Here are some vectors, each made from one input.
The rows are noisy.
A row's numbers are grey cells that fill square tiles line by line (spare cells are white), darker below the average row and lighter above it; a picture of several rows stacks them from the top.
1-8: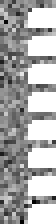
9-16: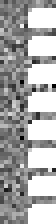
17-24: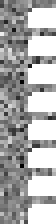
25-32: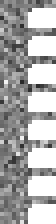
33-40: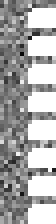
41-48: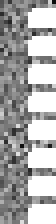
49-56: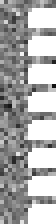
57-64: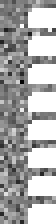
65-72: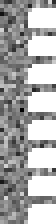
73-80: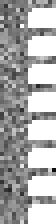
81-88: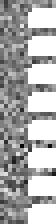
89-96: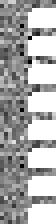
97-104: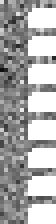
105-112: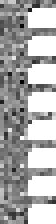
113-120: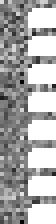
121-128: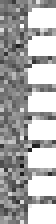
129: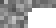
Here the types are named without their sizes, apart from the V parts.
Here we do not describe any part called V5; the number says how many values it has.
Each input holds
a true/false value, together with either a node of a tree, or a list of values of V5.
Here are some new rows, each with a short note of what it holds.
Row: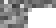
a true/false value, together with a list of one item
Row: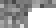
a true/false value, together with a list of one item
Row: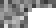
a true/false value, together with a list of two items
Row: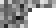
a node of a tree and a true/false value
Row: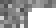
a true/false value, together with a list of two items
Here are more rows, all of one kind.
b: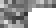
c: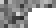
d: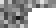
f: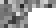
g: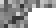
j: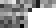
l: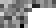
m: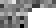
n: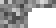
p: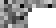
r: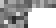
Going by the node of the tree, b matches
d, g, j and r.
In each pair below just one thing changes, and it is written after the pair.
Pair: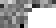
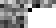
the node of the tree
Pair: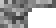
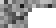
the node of the tree
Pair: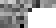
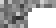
the true/false value
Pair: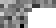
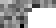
the node of the tree
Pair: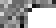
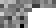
the node of the tree
